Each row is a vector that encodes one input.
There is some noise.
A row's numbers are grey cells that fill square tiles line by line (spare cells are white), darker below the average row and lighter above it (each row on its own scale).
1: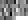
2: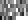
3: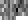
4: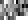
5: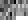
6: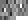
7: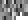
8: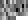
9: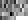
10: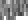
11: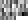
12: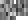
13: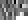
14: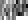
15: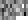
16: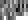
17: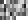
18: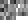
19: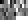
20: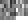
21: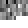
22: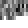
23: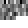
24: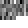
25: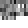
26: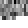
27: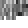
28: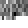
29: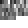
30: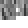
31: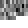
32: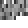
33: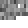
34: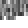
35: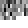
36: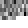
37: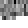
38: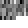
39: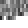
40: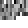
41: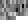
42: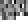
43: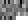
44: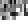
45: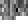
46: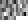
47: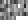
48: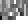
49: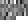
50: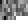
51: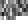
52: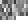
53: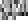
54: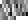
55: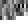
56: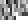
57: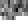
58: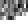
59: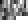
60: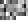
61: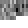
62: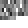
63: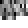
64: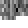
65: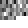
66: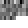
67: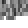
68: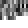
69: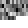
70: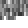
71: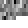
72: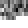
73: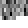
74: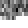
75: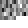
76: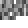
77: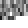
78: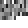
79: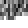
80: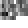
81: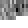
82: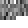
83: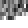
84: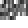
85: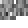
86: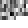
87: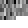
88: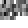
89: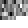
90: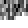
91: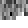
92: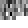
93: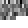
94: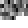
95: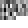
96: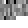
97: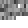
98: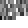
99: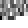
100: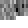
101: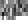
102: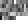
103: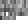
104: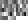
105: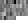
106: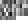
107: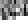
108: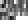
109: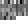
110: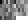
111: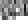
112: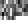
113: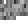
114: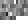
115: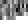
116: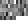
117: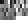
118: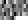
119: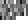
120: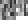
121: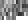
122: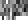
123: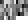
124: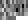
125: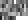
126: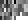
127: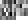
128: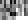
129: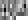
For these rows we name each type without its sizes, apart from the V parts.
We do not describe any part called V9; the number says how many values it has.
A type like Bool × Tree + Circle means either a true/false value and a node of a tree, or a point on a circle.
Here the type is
Bool × Bool × Bool × Bool × (Line + V9).
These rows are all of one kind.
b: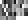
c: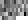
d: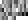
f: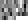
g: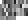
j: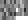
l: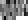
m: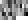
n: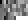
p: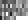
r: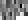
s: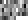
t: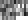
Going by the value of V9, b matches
d, g and m.
